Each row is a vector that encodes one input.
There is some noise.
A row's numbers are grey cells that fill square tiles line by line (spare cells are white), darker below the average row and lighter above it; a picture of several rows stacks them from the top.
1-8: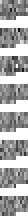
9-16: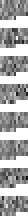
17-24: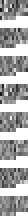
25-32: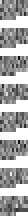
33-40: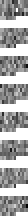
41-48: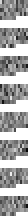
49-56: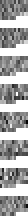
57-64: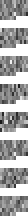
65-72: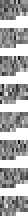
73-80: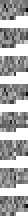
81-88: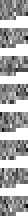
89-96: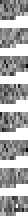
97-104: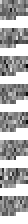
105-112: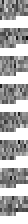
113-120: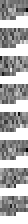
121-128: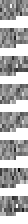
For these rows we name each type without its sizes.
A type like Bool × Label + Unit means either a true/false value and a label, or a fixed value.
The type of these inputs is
Bool × Label + Line.
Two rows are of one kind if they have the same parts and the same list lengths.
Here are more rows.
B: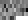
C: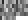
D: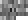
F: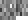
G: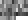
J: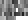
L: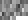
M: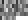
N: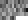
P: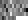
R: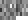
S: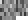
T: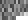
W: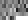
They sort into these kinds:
B, N, P, T, W
C, D, F, G, J, L, M, R, S

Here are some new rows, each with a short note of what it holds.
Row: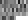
a label and a true/false value
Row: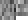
a point on a line
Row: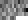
a label and a true/false value
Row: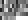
a point on a line
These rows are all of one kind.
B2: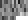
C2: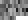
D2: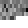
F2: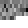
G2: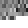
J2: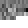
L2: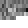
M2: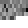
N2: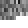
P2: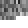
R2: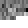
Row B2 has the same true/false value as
N2 and P2.
